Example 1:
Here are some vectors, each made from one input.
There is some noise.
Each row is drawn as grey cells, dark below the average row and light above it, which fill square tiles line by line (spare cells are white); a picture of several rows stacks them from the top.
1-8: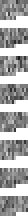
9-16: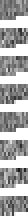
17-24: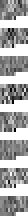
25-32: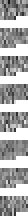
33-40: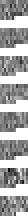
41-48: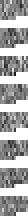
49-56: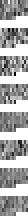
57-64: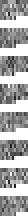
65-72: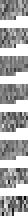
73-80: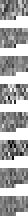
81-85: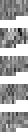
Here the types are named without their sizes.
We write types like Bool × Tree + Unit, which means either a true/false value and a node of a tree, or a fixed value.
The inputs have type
Circle.
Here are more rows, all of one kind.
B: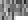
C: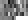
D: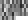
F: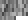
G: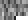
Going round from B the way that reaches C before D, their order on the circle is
B, F, C, G, D.
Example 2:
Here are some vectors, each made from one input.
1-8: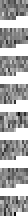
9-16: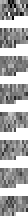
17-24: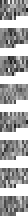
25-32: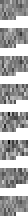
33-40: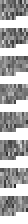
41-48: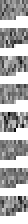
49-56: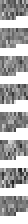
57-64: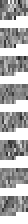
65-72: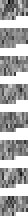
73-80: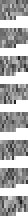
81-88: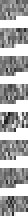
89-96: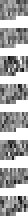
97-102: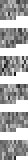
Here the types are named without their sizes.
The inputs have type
Circle.
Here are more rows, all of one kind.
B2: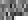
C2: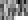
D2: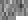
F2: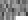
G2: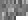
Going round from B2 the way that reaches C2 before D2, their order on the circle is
B2, F2, C2, D2, G2.
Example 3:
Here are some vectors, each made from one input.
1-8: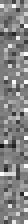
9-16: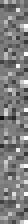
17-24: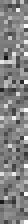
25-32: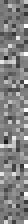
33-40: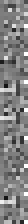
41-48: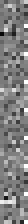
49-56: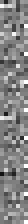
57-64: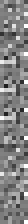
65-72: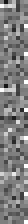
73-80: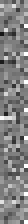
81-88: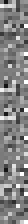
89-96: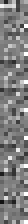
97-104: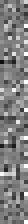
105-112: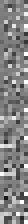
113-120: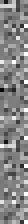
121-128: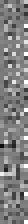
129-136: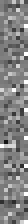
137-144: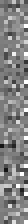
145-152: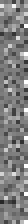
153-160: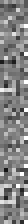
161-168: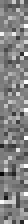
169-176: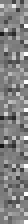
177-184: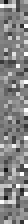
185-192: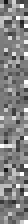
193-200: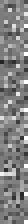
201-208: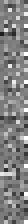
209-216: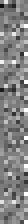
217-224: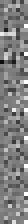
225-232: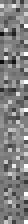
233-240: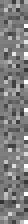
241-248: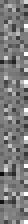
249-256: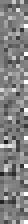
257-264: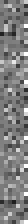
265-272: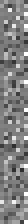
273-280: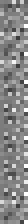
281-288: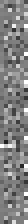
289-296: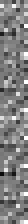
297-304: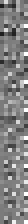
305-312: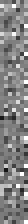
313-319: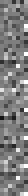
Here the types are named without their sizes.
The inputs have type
Bool × Bool × Bool + Unit.
